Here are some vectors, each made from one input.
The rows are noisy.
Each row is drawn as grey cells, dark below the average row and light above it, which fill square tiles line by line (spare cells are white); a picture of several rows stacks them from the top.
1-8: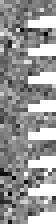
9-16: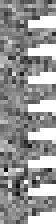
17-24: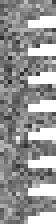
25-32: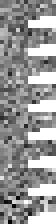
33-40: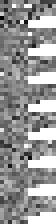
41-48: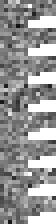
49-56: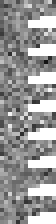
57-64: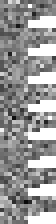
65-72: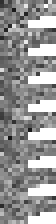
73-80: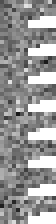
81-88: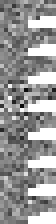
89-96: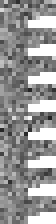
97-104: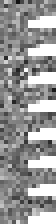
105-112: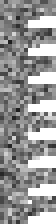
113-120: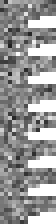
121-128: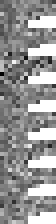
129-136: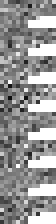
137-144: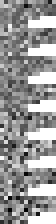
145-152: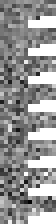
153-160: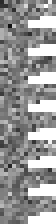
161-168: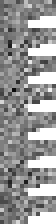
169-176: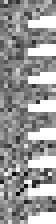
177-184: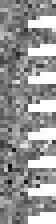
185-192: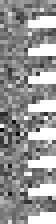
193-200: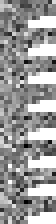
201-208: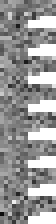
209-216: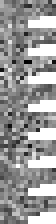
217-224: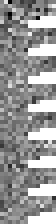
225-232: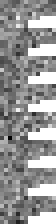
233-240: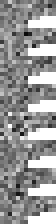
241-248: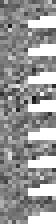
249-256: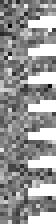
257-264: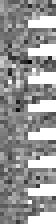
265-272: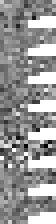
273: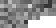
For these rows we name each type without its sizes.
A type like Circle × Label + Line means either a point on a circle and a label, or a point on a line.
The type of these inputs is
Line × (Tree + Unit).
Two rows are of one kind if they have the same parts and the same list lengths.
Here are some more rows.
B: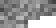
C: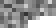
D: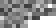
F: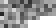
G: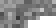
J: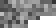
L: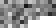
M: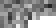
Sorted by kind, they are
B, J, L, M
C, D, F, G

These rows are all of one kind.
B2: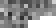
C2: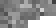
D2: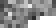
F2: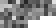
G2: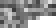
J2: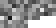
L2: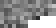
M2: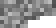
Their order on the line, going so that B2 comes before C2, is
G2, F2, B2, M2, D2, C2, J2, L2.
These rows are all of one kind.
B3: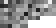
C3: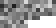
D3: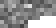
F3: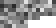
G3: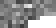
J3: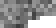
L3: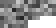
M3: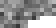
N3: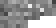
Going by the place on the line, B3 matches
C3 and F3.
